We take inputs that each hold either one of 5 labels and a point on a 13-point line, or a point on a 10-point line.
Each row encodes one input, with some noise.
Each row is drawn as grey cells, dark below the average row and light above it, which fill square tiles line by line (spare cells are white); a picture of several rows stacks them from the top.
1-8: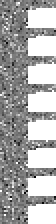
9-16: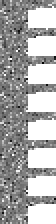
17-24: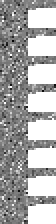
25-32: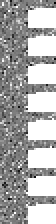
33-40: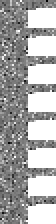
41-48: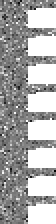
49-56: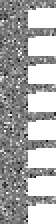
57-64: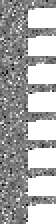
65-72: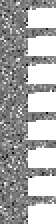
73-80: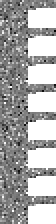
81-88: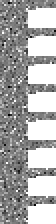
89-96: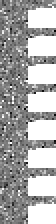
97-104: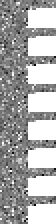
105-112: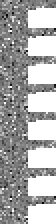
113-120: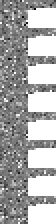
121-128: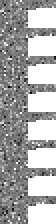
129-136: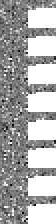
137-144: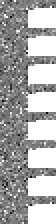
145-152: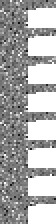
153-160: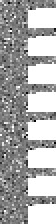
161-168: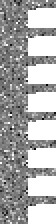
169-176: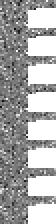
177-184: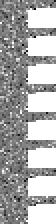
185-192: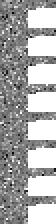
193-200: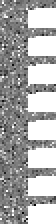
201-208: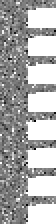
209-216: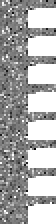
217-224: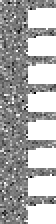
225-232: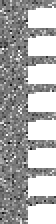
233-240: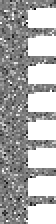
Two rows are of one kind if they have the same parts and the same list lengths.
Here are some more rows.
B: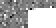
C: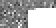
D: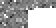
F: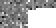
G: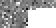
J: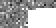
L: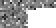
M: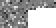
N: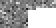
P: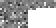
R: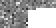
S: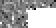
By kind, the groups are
B, C, D, F, J, L, M, P, S
G, N, R

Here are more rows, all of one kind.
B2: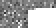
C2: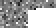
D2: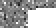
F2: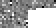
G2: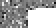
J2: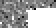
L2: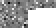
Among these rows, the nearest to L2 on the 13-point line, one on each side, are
C2 and D2.
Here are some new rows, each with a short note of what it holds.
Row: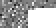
one of 5 labels and a point on a 13-point line
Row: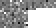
a point on a 10-point line
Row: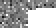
one of 5 labels and a point on a 13-point line
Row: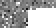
a point on a 10-point line
